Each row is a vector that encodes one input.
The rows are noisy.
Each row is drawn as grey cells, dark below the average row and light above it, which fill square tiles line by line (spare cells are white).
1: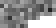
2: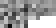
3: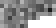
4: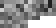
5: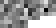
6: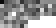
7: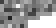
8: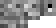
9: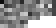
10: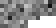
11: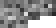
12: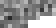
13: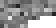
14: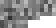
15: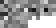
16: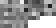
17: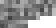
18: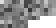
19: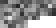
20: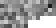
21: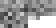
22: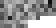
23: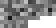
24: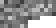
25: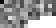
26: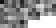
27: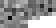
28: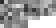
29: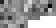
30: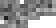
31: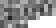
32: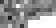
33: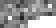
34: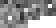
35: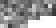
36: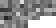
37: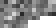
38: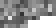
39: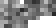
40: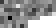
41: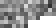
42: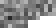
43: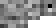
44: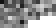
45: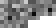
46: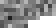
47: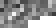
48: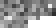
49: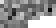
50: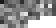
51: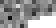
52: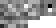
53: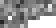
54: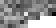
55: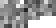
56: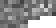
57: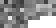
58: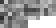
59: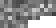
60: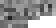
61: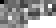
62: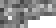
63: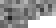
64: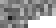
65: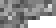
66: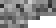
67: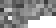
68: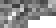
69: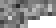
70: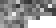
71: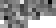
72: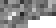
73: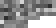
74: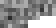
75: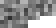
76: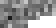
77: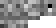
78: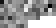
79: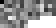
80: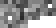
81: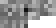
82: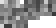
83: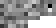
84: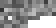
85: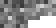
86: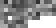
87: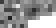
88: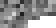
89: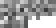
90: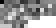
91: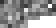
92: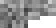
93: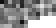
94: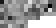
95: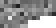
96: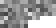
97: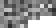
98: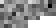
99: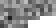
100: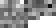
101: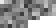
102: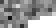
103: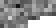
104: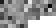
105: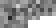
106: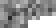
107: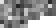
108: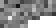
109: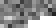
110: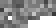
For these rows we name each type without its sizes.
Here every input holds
a label, together with either a label, or a node of a tree.
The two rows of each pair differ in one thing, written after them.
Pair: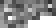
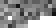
the node of the tree
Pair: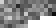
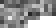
the label
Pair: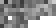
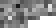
the node of the tree
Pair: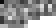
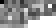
the node of the tree
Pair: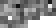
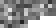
the label
